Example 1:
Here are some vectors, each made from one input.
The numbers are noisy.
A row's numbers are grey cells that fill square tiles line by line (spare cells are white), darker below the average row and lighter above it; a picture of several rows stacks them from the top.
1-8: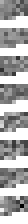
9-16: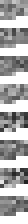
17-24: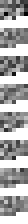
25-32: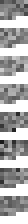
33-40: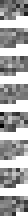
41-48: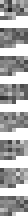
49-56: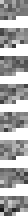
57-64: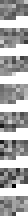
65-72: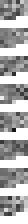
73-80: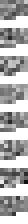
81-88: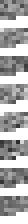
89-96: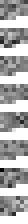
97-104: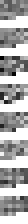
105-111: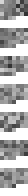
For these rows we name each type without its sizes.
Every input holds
four true/false values.
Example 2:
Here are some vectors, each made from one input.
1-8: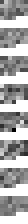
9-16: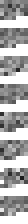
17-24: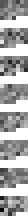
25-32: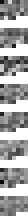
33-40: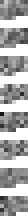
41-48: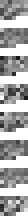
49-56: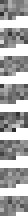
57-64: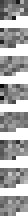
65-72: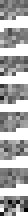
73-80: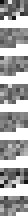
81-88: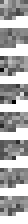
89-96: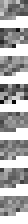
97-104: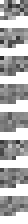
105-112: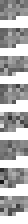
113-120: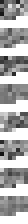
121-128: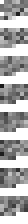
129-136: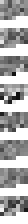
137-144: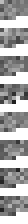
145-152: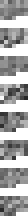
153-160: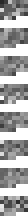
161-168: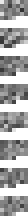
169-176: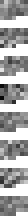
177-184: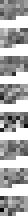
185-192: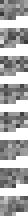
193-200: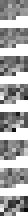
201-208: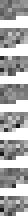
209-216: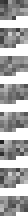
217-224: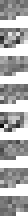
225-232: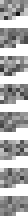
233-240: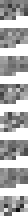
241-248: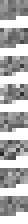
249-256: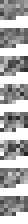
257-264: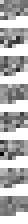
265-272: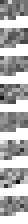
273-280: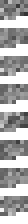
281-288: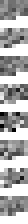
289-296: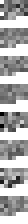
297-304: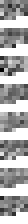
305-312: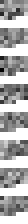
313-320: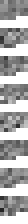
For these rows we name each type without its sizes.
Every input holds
a point on a circle.
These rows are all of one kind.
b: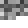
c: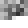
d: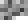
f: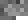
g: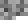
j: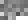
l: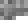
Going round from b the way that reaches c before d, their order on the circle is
b, g, c, l, d, f, j.
